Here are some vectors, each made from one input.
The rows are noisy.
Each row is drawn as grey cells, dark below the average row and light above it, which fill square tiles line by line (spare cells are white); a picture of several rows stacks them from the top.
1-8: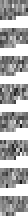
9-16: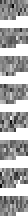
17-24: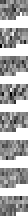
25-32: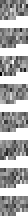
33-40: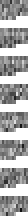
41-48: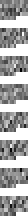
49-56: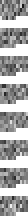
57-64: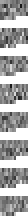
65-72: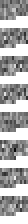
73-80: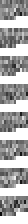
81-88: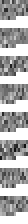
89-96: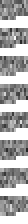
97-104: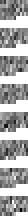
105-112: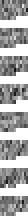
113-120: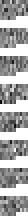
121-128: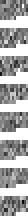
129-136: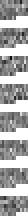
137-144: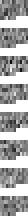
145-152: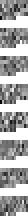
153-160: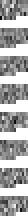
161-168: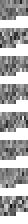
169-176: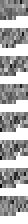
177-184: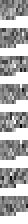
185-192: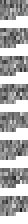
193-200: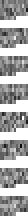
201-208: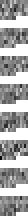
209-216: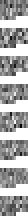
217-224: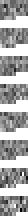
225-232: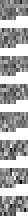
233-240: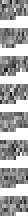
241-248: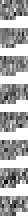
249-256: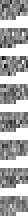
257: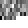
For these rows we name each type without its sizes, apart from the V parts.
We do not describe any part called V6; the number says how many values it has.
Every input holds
a node of a tree, together with a list of items, each a true/false value and a value of V6.
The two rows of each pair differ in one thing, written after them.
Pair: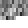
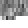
the value of V6 in item 2 of the list
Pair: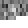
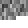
the value of V6 in item 2 of the list
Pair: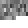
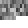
the value of V6 in item 1 of the list
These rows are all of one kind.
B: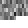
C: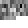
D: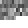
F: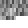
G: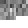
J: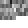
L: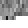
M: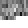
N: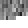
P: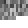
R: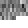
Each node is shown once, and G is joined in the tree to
F and P.
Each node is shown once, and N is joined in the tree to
L.
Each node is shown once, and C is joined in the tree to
D.
